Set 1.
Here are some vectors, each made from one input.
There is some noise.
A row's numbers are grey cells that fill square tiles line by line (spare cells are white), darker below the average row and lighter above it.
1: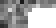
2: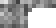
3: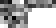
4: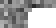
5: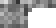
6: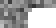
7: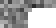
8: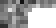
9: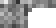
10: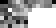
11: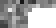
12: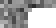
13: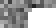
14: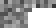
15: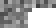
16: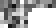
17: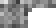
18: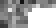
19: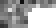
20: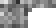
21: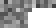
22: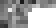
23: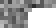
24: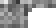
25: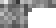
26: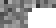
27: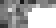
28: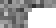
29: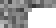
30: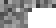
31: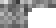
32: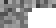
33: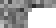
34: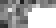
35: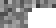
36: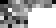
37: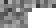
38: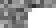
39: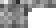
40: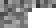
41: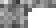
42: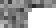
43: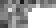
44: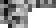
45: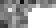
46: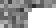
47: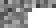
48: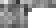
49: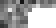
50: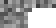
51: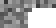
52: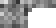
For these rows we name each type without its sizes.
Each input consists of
a label and a true/false value.
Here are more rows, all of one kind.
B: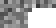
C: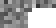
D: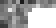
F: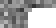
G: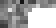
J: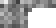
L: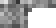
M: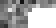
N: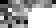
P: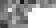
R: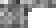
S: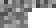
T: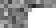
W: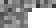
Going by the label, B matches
C, S and W.
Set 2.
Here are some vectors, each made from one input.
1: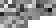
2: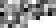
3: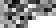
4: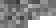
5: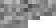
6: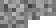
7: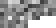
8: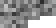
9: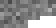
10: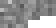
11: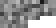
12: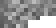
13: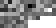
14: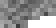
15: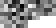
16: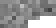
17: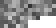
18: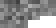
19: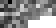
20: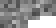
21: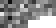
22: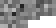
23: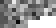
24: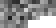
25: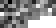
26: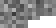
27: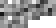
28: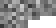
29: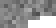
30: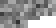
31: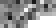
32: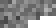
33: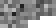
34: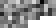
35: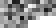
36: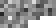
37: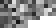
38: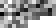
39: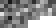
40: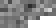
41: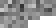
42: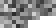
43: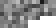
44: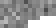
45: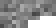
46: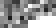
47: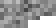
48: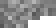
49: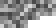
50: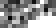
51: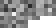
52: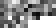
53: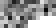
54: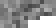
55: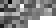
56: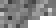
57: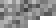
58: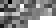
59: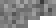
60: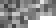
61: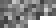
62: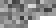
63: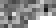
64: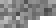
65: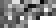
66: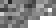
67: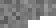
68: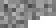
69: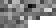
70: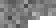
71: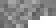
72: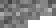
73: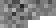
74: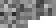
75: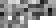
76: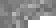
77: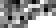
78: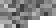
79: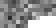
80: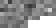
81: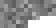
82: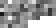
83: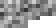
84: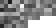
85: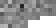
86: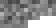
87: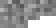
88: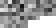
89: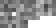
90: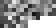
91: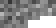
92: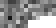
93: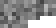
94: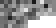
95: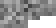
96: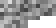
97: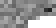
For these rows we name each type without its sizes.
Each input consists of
a list of points on a line.
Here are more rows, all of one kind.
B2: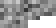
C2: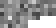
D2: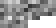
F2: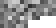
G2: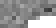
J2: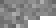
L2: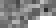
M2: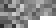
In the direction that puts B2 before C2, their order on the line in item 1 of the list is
B2, D2, F2, G2, M2, L2, J2, C2.
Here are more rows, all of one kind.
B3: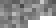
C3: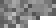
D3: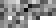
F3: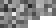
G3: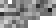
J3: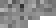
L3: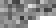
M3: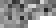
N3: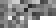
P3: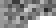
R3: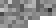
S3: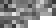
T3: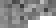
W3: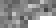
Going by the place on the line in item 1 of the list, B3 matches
J3, P3, S3 and T3.
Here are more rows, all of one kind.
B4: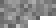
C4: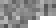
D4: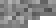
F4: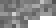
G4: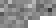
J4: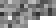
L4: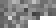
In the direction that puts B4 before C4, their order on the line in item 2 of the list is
J4, D4, L4, F4, B4, G4, C4.
